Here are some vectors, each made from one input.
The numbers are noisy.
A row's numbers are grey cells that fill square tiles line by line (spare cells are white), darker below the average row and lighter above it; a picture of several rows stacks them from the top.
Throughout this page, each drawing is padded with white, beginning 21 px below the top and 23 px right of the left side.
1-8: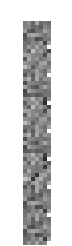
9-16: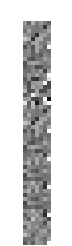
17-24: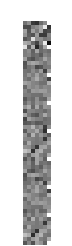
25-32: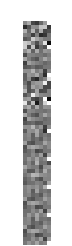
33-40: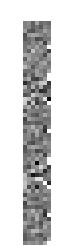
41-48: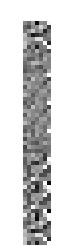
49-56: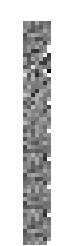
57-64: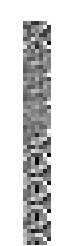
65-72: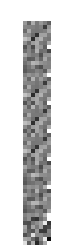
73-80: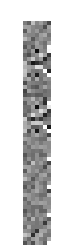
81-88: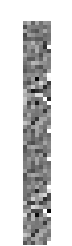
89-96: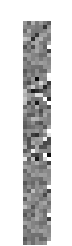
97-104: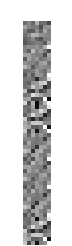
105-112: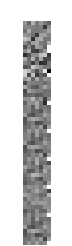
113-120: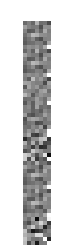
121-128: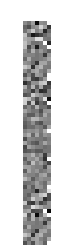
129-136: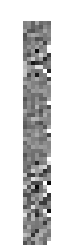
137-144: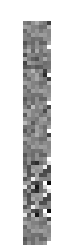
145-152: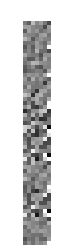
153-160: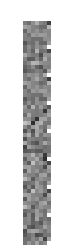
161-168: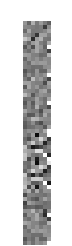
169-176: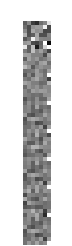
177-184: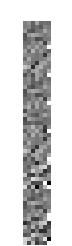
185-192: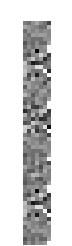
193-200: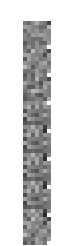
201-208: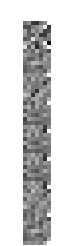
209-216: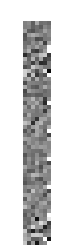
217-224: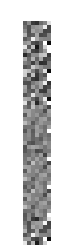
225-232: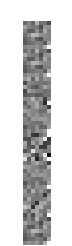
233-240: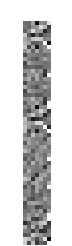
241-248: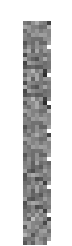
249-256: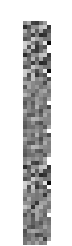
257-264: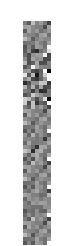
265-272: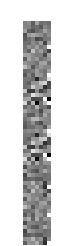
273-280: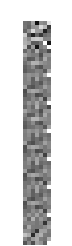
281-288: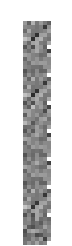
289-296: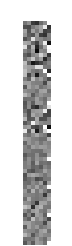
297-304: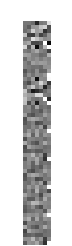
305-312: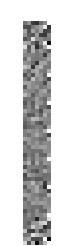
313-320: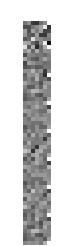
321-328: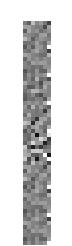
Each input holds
a point on a 6-point line and a true/false value.
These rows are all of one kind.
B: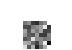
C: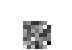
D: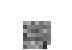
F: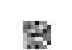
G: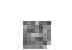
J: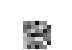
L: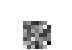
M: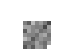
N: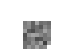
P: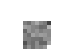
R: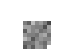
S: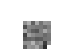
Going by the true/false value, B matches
C, F, J and L.
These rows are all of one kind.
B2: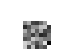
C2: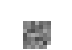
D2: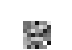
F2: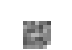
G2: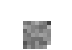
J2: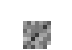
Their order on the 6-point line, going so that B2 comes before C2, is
B2, C2, F2, G2, D2, J2.
